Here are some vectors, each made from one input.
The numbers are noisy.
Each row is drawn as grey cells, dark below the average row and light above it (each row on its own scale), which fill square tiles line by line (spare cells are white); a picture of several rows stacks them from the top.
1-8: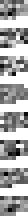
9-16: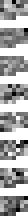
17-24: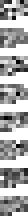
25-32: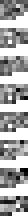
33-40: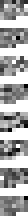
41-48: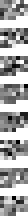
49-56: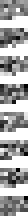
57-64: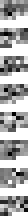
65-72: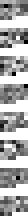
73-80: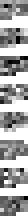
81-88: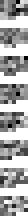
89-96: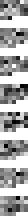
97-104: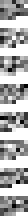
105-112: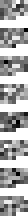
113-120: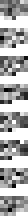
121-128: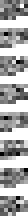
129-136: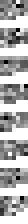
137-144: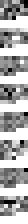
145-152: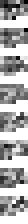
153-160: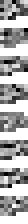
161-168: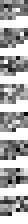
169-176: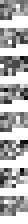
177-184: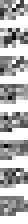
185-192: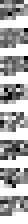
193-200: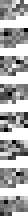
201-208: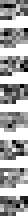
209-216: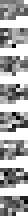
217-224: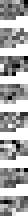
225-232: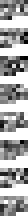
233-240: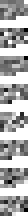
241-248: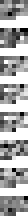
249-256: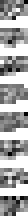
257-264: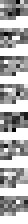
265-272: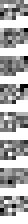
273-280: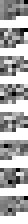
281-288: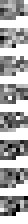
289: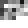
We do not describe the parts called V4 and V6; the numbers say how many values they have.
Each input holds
one of 8 labels, together with either three true/false values, or a value of V4 and a value of V6.
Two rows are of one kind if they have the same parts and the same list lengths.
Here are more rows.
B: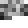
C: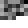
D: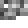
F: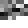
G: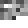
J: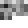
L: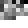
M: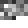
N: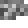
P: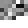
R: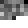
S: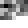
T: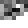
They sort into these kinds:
B, D, G, J, L, M, N, P, S
C, F, R, T

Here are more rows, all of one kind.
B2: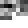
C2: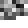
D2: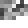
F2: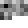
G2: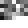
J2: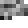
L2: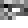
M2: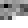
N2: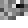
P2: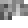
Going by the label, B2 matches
D2, F2, M2 and N2.
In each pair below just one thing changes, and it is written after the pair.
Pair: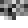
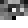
the value of V4
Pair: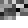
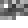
the value of V4
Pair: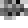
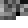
the value of V4
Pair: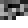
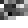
the value of V4
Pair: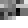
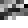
the label
